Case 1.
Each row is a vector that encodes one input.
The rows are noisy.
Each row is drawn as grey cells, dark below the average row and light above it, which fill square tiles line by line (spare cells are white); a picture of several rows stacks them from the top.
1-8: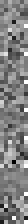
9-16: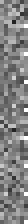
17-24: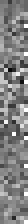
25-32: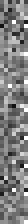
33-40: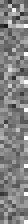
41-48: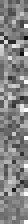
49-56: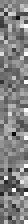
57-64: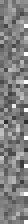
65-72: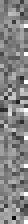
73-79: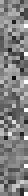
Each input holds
a point on a 5-point line and a point on a 6-point line.
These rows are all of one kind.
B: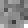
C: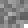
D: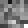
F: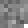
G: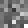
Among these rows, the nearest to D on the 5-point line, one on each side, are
F and G.
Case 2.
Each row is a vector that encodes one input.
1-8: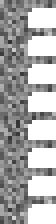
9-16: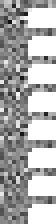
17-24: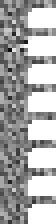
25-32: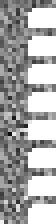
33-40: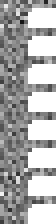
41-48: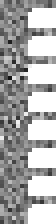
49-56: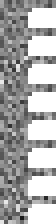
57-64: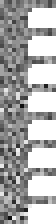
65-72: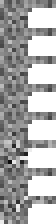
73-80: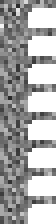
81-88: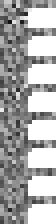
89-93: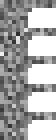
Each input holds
a point on a 6-point circle.
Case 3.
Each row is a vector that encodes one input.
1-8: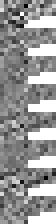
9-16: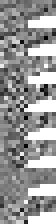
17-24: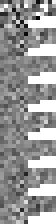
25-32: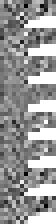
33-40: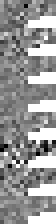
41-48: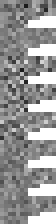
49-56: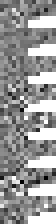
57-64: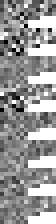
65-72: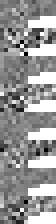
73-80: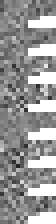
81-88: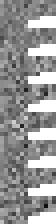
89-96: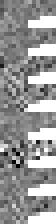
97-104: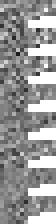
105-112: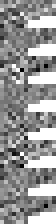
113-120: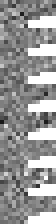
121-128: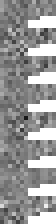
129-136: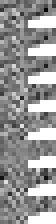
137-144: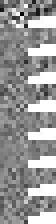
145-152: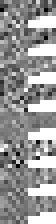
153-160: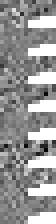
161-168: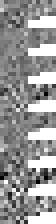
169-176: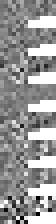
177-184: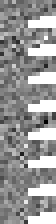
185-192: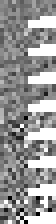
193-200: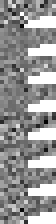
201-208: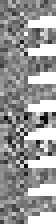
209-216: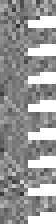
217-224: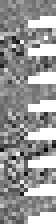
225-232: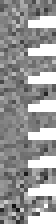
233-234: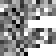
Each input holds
a point on a 7-point line.
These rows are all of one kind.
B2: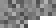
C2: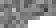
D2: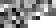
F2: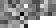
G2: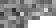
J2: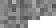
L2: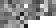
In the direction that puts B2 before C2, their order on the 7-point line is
J2, B2, C2, F2, L2, D2, G2.
